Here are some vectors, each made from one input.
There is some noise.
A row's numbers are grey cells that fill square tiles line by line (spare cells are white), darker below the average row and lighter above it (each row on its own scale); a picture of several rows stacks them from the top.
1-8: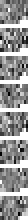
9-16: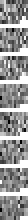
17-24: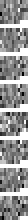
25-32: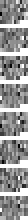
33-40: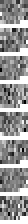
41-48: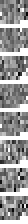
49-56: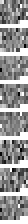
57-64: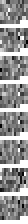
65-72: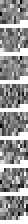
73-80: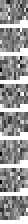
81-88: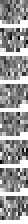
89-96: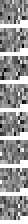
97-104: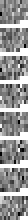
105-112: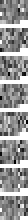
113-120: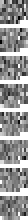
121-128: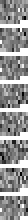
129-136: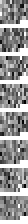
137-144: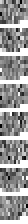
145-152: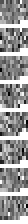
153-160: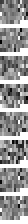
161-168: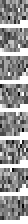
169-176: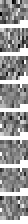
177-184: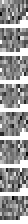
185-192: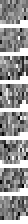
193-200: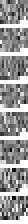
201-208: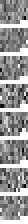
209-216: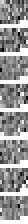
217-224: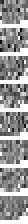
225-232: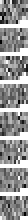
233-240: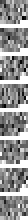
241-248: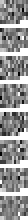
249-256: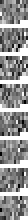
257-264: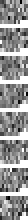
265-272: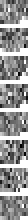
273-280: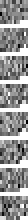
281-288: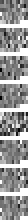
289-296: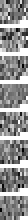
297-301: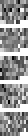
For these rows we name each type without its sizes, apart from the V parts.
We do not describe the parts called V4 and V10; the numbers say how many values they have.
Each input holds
a point on a line, together with either a label and a value of V4, or a true/false value and a value of V10.
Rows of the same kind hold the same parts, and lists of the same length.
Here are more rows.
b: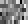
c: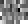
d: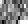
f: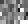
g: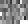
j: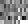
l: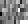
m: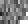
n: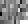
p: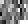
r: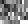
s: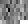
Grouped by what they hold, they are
b, d, l, m, n, p
c, f, g, j, r, s

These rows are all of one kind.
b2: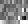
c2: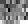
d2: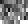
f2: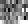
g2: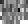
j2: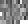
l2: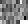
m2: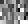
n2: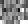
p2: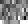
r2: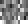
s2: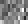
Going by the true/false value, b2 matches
f2, m2, n2 and s2.
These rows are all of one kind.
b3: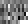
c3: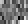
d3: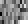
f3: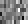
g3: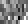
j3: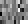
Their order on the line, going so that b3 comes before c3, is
g3, b3, c3, d3, f3, j3.
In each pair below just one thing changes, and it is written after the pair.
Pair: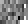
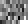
the place on the line
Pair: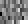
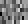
the value of V4
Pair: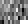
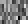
the label
